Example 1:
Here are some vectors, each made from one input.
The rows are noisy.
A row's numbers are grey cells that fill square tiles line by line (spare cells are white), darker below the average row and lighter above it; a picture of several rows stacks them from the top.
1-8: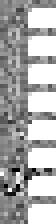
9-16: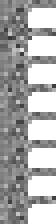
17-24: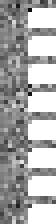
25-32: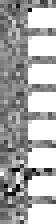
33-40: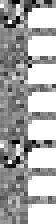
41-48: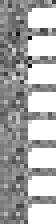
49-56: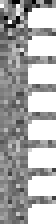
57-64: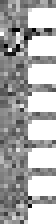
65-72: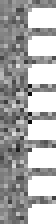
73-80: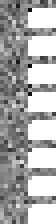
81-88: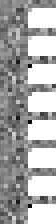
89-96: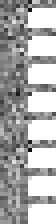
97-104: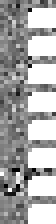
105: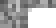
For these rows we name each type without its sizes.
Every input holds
either a fixed value, or three true/false values.
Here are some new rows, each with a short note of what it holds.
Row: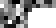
a fixed value
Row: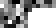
a fixed value
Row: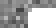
three true/false values
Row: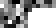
a fixed value
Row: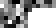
a fixed value
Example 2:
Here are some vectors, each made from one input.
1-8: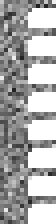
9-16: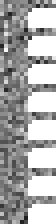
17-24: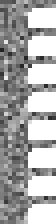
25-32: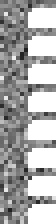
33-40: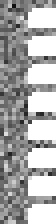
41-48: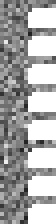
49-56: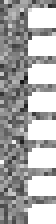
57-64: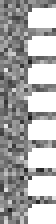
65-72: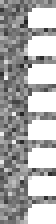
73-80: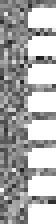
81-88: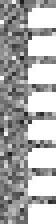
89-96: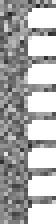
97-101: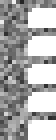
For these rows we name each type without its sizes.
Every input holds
a label.
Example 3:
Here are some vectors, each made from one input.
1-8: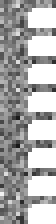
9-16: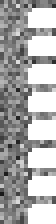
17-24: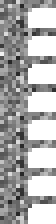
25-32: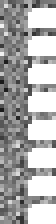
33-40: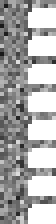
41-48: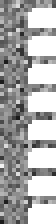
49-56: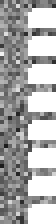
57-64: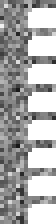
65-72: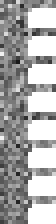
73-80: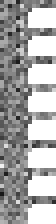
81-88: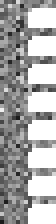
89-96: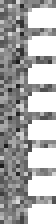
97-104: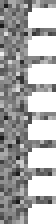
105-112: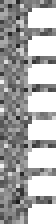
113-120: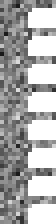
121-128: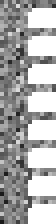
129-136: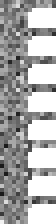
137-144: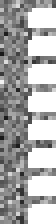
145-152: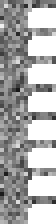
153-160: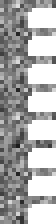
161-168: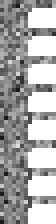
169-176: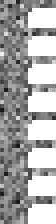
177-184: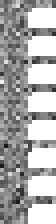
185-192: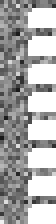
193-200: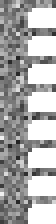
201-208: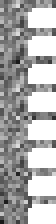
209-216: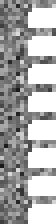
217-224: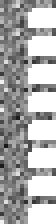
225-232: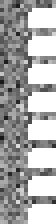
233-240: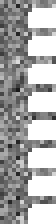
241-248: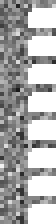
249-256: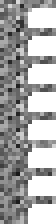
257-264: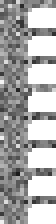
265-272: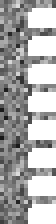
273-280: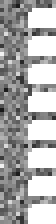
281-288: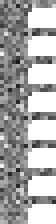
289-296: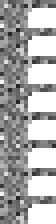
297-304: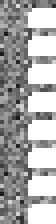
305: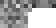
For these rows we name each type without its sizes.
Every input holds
three true/false values.
